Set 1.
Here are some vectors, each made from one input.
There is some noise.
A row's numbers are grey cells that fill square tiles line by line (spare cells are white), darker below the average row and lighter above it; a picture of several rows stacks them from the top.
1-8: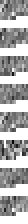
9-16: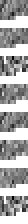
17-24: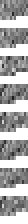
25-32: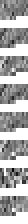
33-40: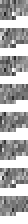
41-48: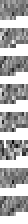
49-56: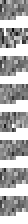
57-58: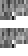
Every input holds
either a fixed value, or three true/false values.
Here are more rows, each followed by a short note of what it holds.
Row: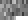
three true/false values
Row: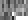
three true/false values
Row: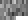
three true/false values
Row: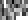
a fixed value
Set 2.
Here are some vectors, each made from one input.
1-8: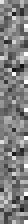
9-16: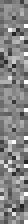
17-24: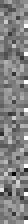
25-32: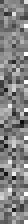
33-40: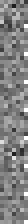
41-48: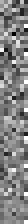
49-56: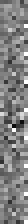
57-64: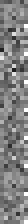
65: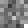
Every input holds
a point on a 7-point line.
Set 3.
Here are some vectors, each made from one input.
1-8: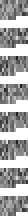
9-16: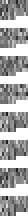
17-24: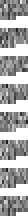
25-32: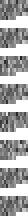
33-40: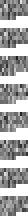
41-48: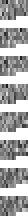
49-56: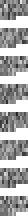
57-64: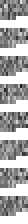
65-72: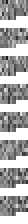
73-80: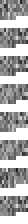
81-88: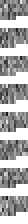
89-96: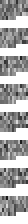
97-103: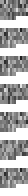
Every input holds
three true/false values.
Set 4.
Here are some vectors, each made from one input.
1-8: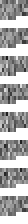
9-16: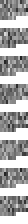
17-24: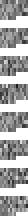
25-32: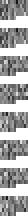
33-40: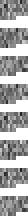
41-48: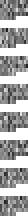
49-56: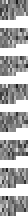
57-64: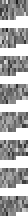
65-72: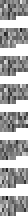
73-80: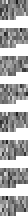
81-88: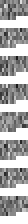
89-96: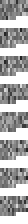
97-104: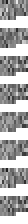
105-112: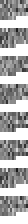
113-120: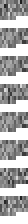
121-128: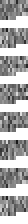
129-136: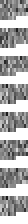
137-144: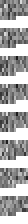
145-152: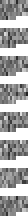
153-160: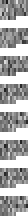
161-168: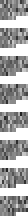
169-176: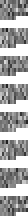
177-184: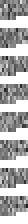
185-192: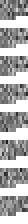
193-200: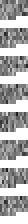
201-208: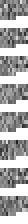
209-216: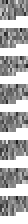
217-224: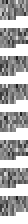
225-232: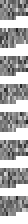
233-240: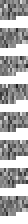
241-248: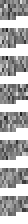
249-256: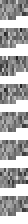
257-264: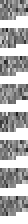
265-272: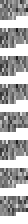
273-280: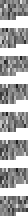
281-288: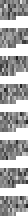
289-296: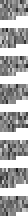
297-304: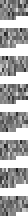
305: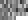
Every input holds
three true/false values.
